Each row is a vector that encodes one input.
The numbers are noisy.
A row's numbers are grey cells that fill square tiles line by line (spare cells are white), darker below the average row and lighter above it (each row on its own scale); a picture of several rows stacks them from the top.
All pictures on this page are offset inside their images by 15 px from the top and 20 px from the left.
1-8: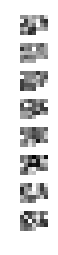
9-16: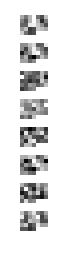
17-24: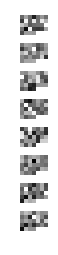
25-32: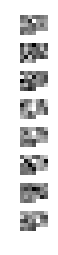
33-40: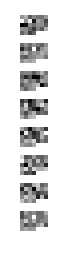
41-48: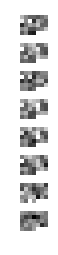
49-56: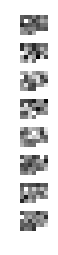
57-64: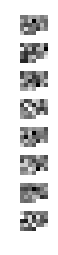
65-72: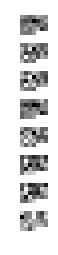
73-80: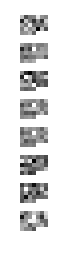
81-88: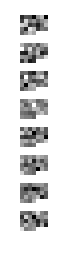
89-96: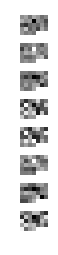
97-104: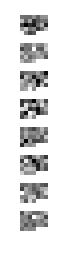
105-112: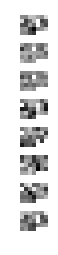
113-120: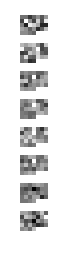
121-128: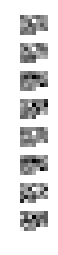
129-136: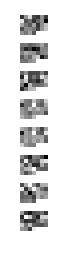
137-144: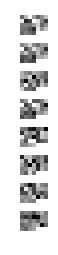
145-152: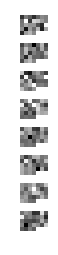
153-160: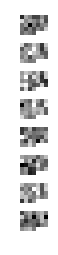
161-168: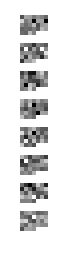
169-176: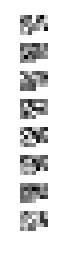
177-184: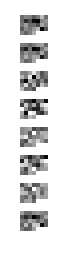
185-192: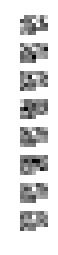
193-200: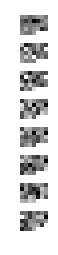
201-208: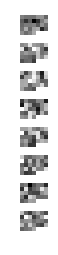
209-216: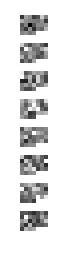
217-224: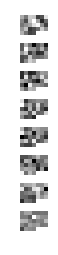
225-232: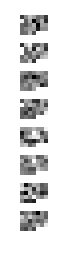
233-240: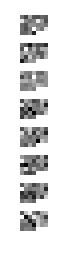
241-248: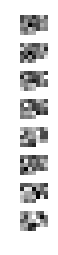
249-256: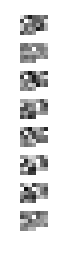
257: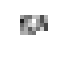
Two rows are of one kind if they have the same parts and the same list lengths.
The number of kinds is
3.
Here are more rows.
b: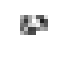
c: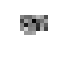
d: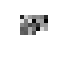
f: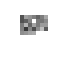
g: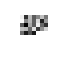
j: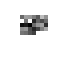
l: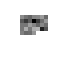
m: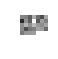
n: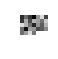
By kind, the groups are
b, d, g, j
c, f, m, n
l

